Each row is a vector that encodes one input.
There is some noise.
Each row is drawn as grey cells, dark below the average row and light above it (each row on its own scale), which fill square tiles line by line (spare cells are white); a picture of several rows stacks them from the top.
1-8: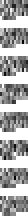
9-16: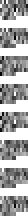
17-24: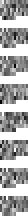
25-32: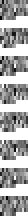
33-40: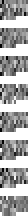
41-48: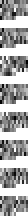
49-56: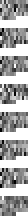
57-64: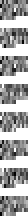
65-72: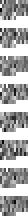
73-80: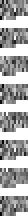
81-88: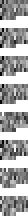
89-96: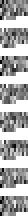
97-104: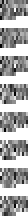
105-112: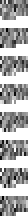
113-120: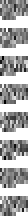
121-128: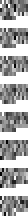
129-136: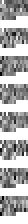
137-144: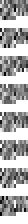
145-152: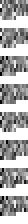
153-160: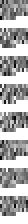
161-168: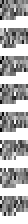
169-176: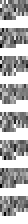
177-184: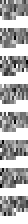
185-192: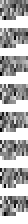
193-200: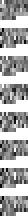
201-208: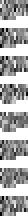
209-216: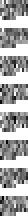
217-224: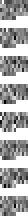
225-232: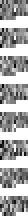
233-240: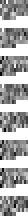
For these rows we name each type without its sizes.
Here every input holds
a true/false value, together with either a fixed value, or a node of a tree.
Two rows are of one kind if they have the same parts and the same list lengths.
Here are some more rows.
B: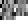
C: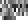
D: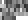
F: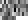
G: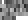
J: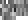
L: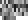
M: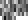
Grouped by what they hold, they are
B, C, F, J, L, M
D, G

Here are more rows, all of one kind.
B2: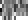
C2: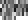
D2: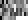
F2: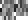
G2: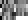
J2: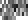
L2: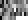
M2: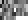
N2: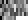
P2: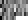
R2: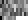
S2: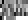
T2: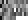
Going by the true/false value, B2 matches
C2, F2 and J2.
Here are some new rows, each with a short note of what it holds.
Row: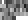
a true/false value
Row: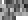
a true/false value
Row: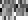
a node of a tree and a true/false value
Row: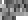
a true/false value
